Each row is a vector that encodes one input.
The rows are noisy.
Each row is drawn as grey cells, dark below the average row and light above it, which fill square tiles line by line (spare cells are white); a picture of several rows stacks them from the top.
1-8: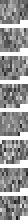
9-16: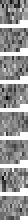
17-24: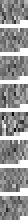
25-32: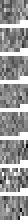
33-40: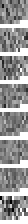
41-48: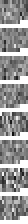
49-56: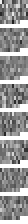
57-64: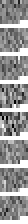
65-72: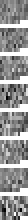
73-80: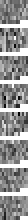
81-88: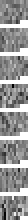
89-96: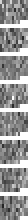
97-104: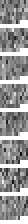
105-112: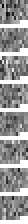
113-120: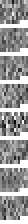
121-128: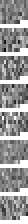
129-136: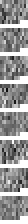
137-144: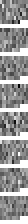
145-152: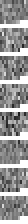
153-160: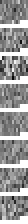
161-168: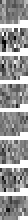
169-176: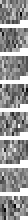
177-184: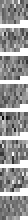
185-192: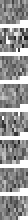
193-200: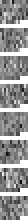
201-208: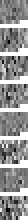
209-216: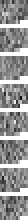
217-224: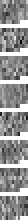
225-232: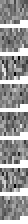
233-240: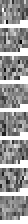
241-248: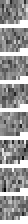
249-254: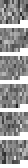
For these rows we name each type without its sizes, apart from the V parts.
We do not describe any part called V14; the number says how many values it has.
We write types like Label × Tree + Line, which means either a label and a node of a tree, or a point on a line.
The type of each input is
(Bool × Bool × Bool + Unit) × Line + V14.
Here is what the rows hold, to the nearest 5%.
About 70% of them hold a point on a line, together with either a fixed value, or three true/false values. The rest hold a value of V14.
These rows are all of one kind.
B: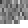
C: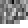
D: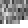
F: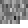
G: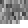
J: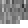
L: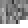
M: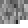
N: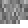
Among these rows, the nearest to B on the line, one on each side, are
C and F.
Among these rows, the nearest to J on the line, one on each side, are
G and L.
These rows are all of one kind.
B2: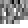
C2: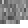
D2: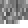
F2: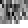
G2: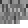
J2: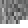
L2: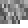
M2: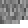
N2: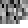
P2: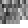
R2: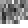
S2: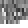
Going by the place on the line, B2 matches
F2, L2, P2 and S2.
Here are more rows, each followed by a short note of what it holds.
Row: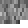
a value of V14
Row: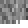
a point on a line
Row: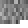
a value of V14
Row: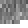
a point on a line
